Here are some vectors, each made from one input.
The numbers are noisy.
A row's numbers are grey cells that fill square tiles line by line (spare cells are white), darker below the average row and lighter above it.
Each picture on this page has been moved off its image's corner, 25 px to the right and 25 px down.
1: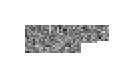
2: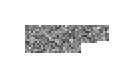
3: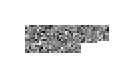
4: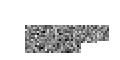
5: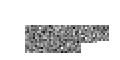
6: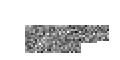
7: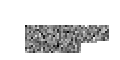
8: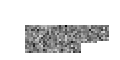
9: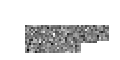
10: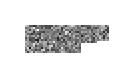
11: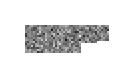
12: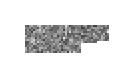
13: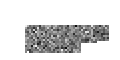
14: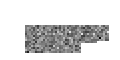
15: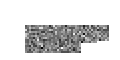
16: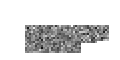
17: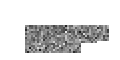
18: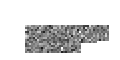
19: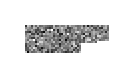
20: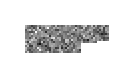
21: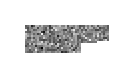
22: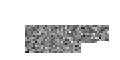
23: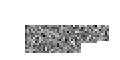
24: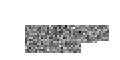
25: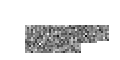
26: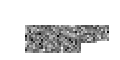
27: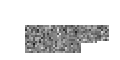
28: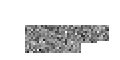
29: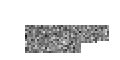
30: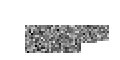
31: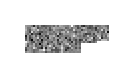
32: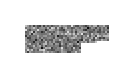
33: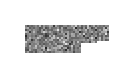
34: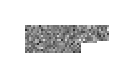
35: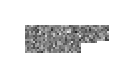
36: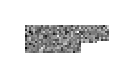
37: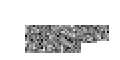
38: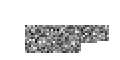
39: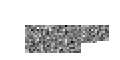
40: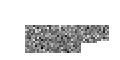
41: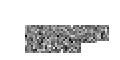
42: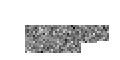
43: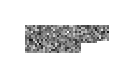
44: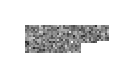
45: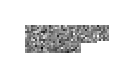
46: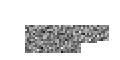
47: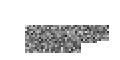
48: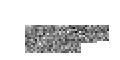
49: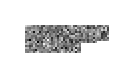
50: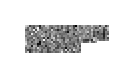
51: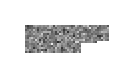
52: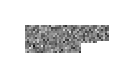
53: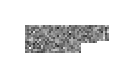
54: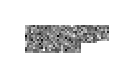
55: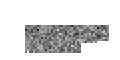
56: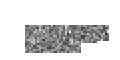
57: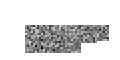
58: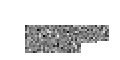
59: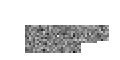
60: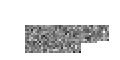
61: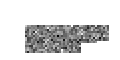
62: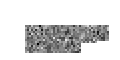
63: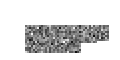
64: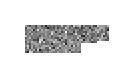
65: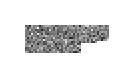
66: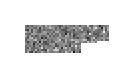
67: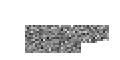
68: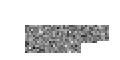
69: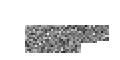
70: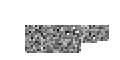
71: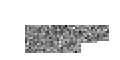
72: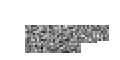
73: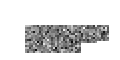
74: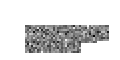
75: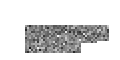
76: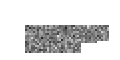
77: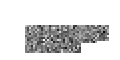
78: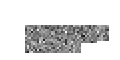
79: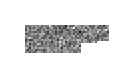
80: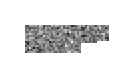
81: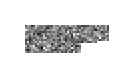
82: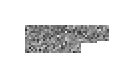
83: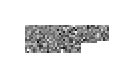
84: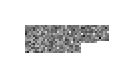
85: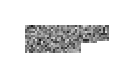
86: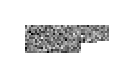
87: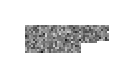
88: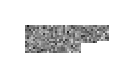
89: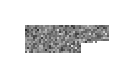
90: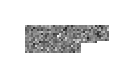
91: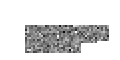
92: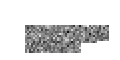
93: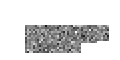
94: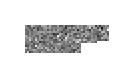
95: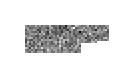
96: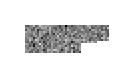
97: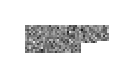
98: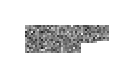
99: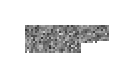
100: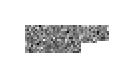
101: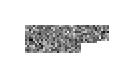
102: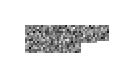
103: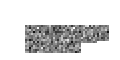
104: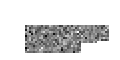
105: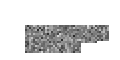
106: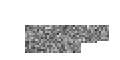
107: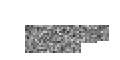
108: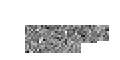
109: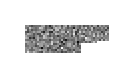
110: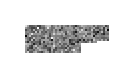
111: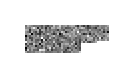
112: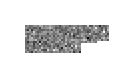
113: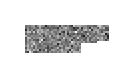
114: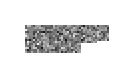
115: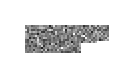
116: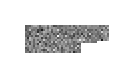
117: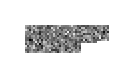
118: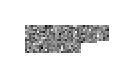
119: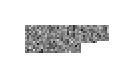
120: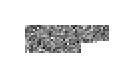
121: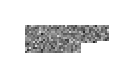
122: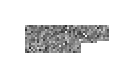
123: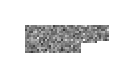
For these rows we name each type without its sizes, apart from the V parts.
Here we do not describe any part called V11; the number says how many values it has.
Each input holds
a point on a circle, together with either a point on a circle, or a value of V11.
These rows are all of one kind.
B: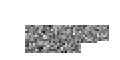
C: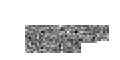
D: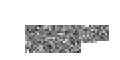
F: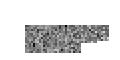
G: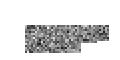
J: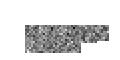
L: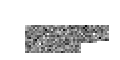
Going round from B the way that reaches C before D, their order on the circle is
B, C, G, D, F, J, L.
